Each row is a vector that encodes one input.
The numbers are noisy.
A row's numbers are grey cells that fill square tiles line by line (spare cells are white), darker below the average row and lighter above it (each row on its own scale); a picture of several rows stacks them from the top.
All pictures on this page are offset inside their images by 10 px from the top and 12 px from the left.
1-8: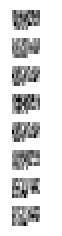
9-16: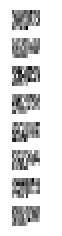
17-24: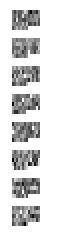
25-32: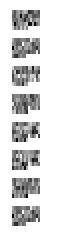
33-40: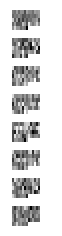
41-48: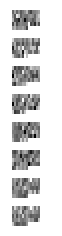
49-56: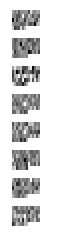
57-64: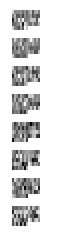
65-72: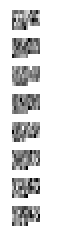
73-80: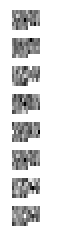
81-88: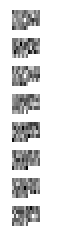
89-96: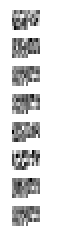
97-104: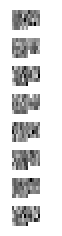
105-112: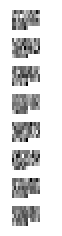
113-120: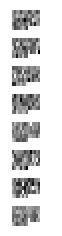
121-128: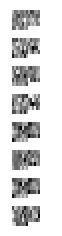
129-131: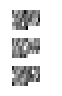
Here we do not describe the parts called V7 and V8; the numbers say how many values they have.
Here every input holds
a true/false value and a value of V8, together with either a point on a 5-point line, or a value of V7.
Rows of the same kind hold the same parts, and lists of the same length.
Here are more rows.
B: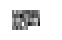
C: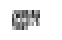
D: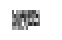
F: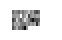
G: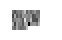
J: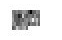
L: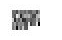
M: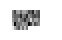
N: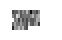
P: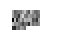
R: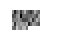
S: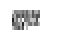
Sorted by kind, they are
B, F, G, J, L, N, P, R
C, D, M, S

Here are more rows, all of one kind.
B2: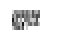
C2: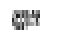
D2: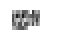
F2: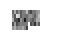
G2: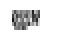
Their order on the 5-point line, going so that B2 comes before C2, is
F2, B2, C2, G2, D2.
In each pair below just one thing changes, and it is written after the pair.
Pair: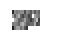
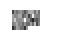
the true/false value
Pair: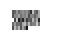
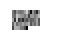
the value of V7
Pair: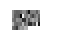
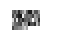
the value of V7
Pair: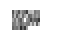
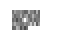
the value of V7
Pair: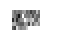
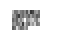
the value of V8
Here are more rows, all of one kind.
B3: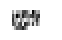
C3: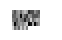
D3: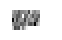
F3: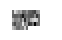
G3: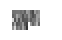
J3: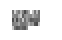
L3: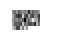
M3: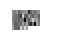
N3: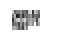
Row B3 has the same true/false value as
D3, J3 and N3.
